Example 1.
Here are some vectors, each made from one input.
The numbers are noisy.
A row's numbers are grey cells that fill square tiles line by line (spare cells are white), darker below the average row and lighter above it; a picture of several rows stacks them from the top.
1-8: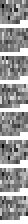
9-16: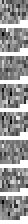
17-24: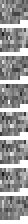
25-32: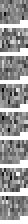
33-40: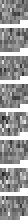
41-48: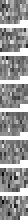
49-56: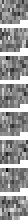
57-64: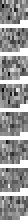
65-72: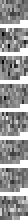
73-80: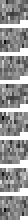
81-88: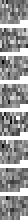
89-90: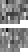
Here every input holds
either a point on an 8-point line, or a point on a 10-point line.
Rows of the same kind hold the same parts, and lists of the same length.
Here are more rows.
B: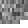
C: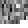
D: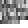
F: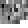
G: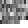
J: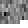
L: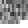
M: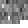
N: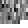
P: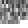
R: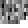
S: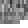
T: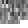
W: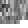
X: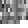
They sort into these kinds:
B, J, L, M, P, S, T
C, D, F, G, N, R, W, X

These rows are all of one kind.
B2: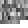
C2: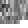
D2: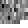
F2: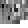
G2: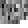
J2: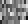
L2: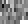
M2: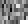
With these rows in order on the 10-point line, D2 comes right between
F2 and L2.
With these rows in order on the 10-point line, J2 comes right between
B2 and C2.
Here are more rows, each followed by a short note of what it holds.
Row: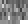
a point on an 8-point line
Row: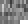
a point on an 8-point line
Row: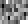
a point on a 10-point line
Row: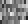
a point on a 10-point line
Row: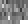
a point on an 8-point line
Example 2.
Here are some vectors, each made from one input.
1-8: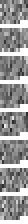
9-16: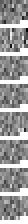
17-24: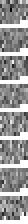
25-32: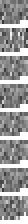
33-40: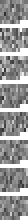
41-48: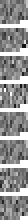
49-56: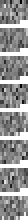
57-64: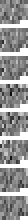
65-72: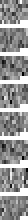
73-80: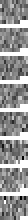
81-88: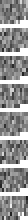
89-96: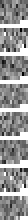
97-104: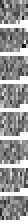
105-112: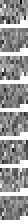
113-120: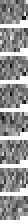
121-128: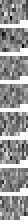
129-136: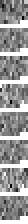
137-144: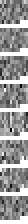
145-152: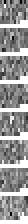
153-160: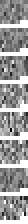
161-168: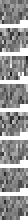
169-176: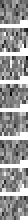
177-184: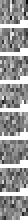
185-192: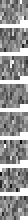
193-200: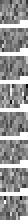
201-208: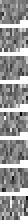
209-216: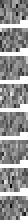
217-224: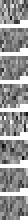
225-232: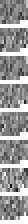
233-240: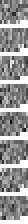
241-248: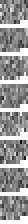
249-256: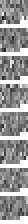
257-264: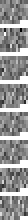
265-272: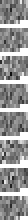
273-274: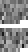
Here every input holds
a point on a 17-point line, together with either a point on a 9-point circle, or a fixed value.
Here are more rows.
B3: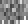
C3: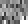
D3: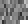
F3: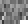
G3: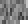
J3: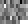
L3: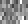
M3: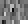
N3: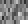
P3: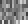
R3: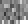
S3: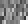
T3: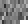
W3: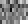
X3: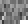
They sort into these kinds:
B3, D3, F3, G3, J3, R3, T3, X3
C3, L3, M3, N3, P3, S3, W3

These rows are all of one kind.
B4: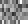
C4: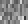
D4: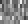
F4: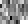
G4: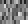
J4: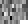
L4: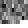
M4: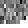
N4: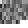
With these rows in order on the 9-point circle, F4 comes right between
C4 and N4.
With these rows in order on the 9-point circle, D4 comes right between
B4 and C4.
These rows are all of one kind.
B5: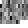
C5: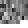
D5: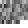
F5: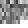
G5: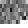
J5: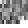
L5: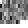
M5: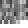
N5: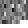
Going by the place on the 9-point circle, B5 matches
G5 and L5.
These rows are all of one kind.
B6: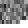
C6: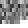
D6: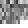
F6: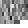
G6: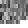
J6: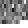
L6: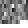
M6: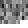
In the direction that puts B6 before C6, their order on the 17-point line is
F6, G6, L6, B6, J6, D6, C6, M6.
